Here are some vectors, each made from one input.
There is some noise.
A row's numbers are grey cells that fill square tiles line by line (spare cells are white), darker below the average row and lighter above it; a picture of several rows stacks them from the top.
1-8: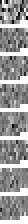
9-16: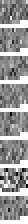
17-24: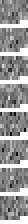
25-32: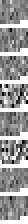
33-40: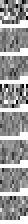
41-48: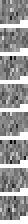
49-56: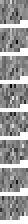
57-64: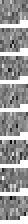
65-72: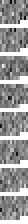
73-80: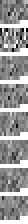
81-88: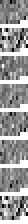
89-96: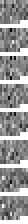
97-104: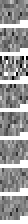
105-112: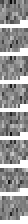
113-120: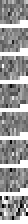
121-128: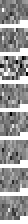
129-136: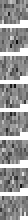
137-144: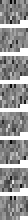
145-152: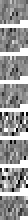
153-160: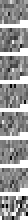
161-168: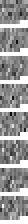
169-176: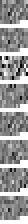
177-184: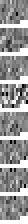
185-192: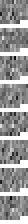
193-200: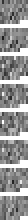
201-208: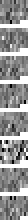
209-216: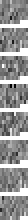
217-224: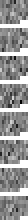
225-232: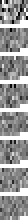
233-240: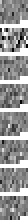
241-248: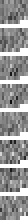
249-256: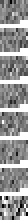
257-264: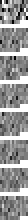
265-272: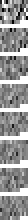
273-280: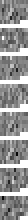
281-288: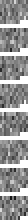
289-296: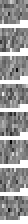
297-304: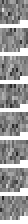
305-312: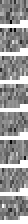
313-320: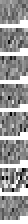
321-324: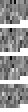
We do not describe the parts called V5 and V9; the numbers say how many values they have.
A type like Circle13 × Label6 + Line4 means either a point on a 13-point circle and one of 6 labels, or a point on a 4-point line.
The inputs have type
(Bool × Bool × Bool + Unit) × Line7 × (Line10 + V5 × V9) + Label4.
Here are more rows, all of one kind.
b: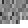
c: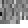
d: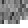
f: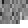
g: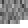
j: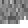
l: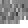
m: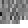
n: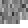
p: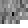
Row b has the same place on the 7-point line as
l and n.
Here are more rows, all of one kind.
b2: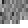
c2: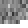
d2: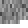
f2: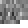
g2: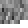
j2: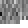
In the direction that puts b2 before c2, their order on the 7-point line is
b2, d2, j2, c2, f2, g2.
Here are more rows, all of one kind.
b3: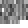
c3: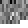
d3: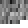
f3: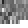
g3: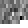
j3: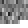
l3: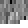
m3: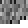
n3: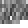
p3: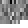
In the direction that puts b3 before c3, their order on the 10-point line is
j3, b3, n3, f3, g3, m3, d3, c3, l3, p3.
